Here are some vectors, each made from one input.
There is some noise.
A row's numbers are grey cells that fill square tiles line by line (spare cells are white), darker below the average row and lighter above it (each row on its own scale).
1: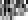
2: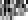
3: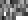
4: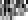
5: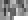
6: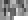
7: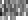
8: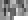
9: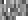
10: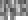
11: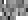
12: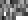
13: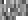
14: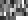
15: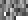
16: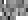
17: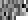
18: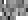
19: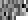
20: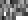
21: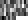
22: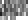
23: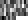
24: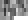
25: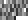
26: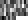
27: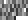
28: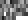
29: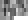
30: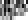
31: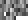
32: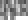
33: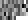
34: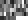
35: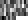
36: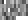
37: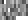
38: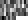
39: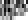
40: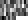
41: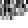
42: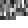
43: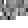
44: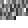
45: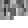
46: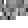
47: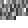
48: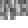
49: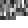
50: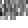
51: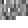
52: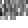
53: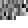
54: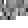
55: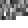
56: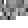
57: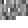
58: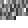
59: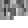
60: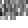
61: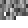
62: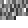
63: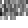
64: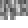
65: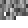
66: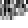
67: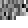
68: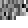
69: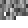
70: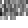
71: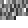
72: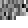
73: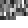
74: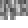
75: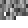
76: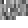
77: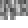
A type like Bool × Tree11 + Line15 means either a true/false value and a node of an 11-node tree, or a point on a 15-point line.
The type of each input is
Bool × Bool × Bool + Line4.
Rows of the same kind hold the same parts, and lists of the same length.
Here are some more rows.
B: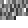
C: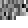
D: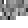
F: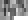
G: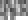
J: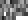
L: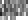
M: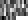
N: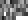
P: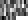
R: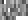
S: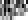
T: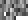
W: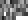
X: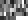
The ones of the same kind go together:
B, C, D, F, G, L, R, S
J, M, N, P, T, W, X

